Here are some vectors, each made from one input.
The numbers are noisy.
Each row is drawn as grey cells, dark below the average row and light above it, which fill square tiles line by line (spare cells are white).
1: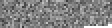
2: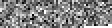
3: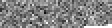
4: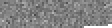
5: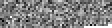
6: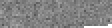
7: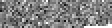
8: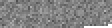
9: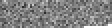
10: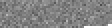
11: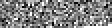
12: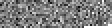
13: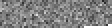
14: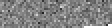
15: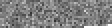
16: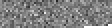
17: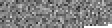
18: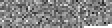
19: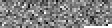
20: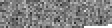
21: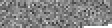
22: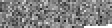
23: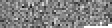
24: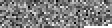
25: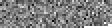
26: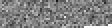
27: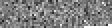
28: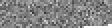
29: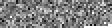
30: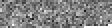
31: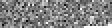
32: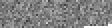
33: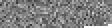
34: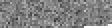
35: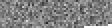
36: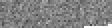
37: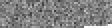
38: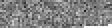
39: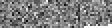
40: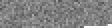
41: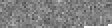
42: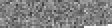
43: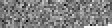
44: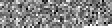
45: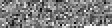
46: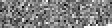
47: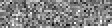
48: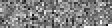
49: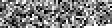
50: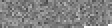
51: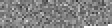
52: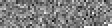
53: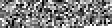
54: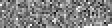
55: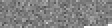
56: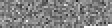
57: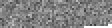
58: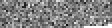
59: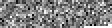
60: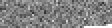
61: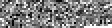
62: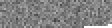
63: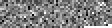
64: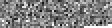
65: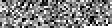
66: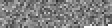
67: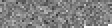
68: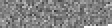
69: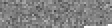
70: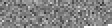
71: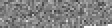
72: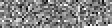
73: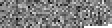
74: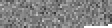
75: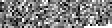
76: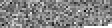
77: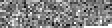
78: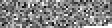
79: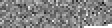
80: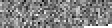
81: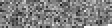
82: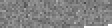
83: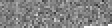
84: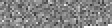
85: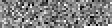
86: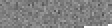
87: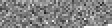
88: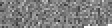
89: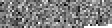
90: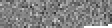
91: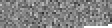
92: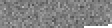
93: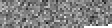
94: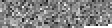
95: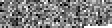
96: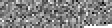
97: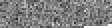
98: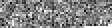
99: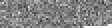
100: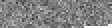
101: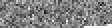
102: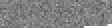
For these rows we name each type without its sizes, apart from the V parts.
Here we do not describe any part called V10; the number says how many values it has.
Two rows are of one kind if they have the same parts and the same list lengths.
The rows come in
2 kinds.
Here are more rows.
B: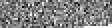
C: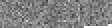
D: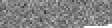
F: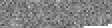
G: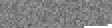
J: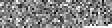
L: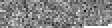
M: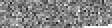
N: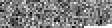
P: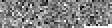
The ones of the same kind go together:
B, J
C, D, F, G, L, M, N, P

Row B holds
a point on a line.
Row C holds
a true/false value and a value of V10.
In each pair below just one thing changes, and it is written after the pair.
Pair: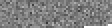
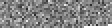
the true/false value
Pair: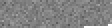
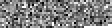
the value of V10
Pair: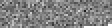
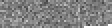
the true/false value
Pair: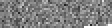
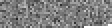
the true/false value
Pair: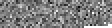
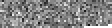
the value of V10
